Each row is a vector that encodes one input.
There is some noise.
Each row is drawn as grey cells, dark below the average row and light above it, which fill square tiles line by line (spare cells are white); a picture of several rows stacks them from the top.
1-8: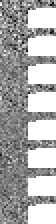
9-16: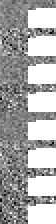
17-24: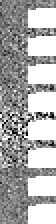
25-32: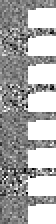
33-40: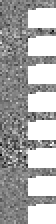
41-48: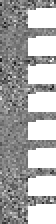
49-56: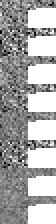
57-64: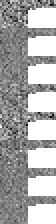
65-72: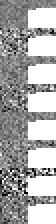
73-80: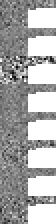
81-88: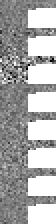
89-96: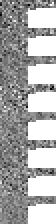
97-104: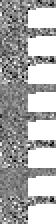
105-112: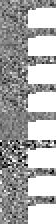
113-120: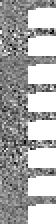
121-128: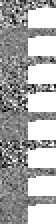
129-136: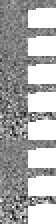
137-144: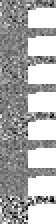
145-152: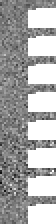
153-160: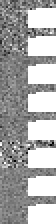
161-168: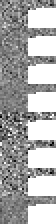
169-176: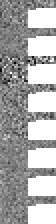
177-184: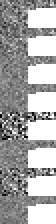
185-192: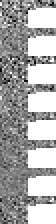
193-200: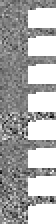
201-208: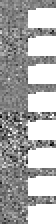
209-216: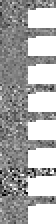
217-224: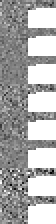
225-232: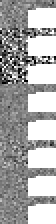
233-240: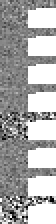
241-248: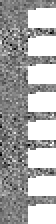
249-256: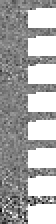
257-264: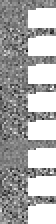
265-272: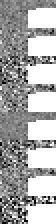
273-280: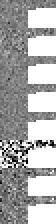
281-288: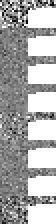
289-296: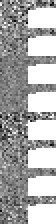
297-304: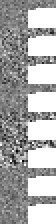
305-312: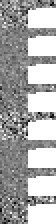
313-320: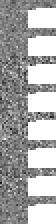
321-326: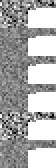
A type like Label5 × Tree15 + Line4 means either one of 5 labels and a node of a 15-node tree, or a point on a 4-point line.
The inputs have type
List2(Circle14).
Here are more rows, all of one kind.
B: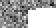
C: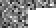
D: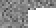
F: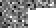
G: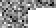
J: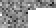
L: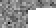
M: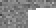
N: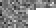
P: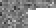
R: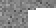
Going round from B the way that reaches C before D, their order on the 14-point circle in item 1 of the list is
B, F, L, C, J, R, G, D, N, M, P.
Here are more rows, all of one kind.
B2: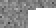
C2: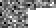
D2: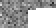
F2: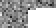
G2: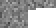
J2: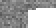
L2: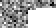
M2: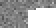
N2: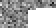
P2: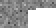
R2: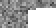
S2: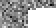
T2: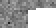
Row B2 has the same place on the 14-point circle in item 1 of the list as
D2, N2 and P2.
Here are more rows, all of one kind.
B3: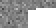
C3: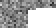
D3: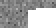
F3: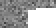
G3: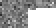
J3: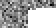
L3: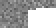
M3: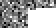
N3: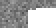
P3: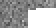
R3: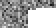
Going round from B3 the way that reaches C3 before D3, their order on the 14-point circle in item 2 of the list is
B3, R3, N3, M3, J3, C3, F3, L3, G3, D3, P3.
